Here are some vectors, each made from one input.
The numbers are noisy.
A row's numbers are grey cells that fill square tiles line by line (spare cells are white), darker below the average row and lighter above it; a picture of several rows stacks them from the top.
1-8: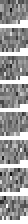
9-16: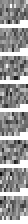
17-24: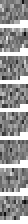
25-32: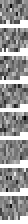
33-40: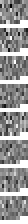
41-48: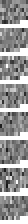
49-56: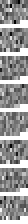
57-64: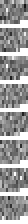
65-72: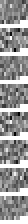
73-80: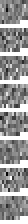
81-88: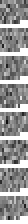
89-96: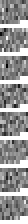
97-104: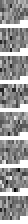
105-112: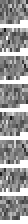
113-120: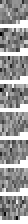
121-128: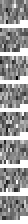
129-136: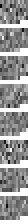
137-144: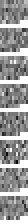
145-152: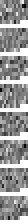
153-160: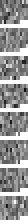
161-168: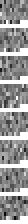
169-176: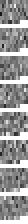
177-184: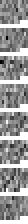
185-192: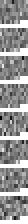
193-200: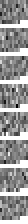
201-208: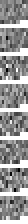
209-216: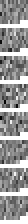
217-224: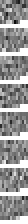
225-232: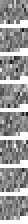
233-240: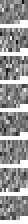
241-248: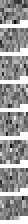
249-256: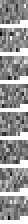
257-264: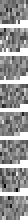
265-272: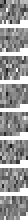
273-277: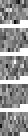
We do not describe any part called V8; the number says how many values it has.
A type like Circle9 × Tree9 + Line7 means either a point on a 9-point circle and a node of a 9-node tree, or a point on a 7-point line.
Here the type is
(Label5 + Line11) × Line5 + Line10 × V8.
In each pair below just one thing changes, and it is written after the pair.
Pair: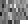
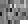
the place on the 5-point line
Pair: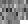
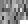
the place on the 5-point line
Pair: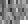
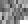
the place on the 5-point line
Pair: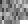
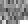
the place on the 5-point line
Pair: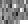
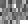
the place on the 5-point line
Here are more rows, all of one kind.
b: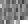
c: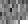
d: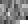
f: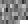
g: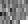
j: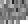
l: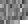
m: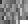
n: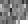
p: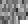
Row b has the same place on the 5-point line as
f and j.
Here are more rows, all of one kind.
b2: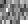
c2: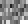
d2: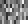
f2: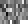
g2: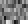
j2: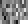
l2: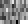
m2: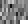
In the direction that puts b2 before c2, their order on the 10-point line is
d2, f2, j2, g2, l2, b2, c2, m2.
